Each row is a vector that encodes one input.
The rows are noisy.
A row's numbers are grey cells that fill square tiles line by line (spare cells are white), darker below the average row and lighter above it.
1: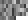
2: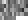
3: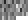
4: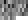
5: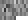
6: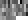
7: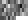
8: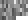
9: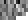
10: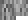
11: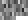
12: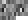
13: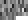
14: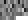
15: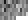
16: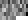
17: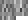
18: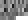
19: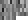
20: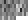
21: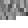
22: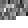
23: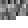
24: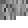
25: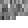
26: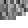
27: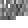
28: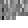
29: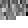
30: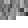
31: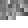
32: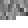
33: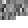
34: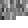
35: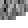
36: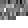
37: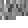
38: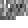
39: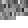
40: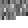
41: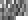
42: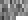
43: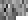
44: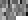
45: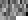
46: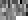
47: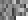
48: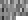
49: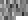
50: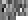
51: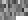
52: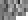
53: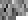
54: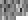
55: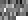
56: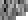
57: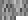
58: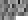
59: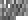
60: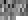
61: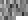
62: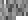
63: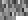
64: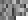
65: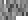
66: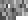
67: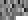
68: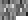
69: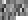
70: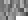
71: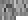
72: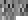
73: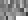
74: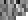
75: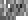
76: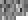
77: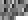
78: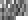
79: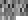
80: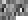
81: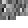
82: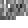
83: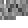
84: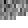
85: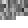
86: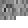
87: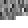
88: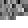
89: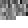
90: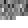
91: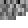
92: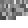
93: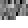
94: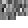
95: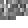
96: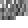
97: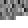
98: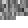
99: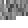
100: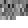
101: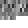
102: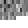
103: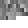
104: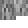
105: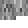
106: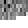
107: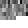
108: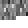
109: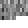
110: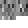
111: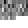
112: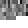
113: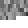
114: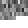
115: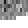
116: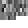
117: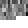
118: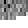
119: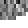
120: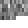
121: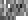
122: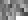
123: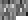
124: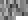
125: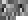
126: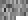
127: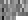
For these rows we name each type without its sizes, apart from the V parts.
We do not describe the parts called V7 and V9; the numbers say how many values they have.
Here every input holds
a value of V7, together with either a point on a line and a value of V9, or a node of a tree.
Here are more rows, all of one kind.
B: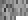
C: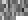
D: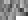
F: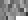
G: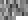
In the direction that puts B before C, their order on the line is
G, B, F, C, D.
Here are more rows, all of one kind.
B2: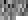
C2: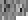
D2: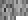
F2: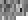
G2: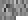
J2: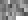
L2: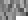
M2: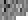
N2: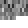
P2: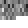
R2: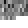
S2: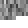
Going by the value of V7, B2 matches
N2, P2 and R2.
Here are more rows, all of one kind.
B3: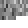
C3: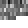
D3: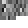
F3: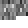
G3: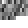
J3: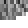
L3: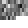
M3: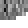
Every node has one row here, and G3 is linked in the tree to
M3.
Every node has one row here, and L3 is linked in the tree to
J3 and M3.
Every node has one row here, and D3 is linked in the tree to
C3 and J3.
